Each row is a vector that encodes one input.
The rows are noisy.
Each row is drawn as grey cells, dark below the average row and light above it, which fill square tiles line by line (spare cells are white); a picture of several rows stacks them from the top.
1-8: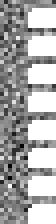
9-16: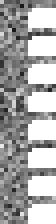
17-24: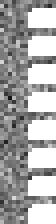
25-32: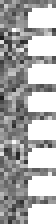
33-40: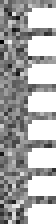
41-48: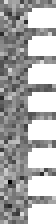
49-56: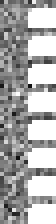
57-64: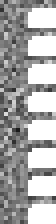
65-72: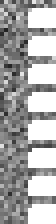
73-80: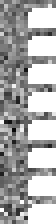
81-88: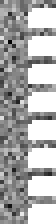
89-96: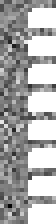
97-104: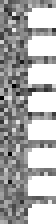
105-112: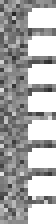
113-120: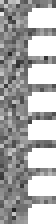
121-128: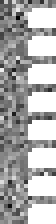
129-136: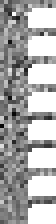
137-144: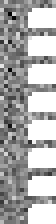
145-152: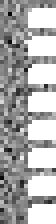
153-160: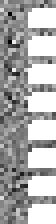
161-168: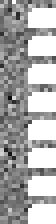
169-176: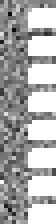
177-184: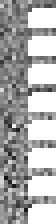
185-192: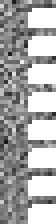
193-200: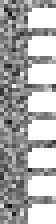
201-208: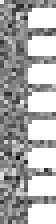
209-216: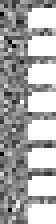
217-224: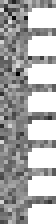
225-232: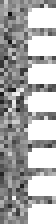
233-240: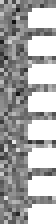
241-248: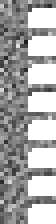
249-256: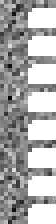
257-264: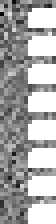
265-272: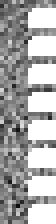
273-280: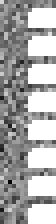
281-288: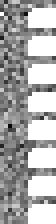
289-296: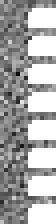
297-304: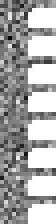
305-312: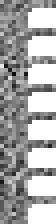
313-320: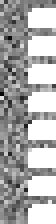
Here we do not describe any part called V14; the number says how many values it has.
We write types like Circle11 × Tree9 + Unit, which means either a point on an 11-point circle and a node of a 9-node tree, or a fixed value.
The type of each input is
Line10 + Line13 + V14.
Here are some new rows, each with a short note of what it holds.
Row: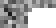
a point on a 13-point line
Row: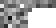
a point on a 10-point line
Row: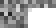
a point on a 13-point line
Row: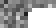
a value of V14
